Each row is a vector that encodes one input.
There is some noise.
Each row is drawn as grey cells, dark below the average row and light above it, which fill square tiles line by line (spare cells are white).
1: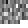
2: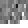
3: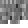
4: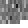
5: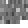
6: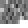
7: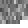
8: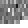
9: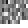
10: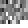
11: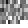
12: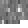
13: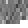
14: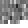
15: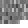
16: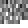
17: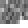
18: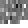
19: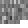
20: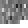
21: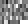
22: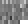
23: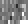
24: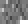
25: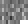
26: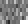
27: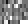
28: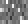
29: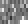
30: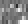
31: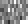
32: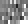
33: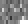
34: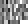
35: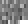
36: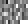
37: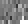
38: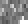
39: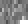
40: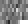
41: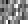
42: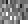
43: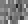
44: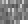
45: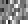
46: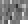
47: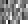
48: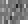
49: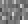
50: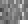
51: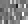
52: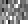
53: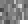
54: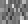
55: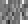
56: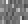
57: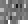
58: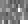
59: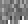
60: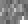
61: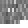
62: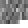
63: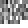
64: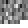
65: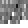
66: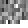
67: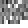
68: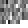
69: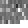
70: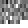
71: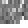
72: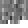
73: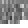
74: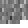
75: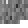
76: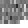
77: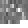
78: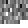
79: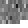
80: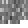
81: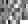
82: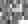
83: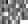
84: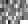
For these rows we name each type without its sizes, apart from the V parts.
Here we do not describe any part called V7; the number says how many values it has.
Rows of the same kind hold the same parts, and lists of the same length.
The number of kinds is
3.
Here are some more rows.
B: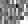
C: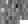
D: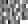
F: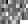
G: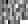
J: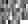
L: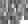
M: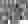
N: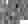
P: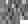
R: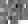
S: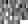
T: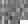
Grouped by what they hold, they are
B, L, M, T
C, N, P, R
D, F, G, J, S

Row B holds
three true/false values and a value of V7.
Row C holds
a value of V7.
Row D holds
a point on a line.
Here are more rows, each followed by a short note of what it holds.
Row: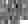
a value of V7
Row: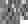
a value of V7
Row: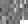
three true/false values and a value of V7
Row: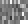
three true/false values and a value of V7
